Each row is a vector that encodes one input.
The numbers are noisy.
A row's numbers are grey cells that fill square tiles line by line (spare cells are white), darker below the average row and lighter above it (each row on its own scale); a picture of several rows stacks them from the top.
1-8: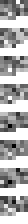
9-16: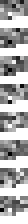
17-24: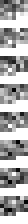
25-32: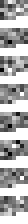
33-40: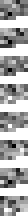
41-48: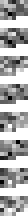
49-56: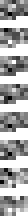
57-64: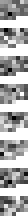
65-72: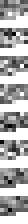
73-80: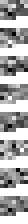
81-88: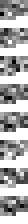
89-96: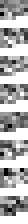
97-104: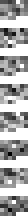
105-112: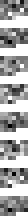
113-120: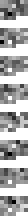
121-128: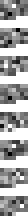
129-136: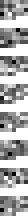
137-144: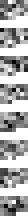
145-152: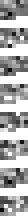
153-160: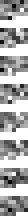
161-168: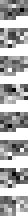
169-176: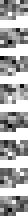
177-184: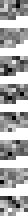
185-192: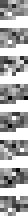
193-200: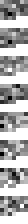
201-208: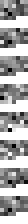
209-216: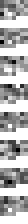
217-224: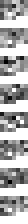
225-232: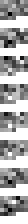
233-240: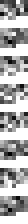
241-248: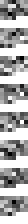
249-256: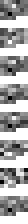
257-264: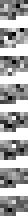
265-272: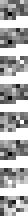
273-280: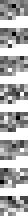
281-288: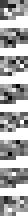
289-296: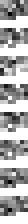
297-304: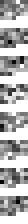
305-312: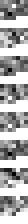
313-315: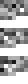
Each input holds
either a point on an 8-point circle and a true/false value, or a fixed value, or a point on each of two 3-point lines.
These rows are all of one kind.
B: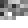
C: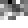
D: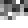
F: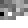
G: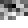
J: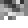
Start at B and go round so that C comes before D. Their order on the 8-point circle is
B, F, G, C, J, D.
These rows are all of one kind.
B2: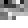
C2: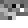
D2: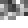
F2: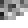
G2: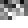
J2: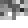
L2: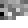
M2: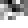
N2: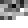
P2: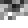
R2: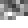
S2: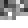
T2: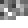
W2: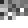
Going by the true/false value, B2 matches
F2, J2, L2 and S2.
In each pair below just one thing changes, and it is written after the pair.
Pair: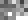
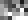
the true/false value
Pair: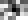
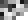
the true/false value
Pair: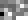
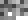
the place on the 8-point circle
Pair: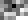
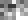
the true/false value
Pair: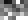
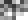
the true/false value
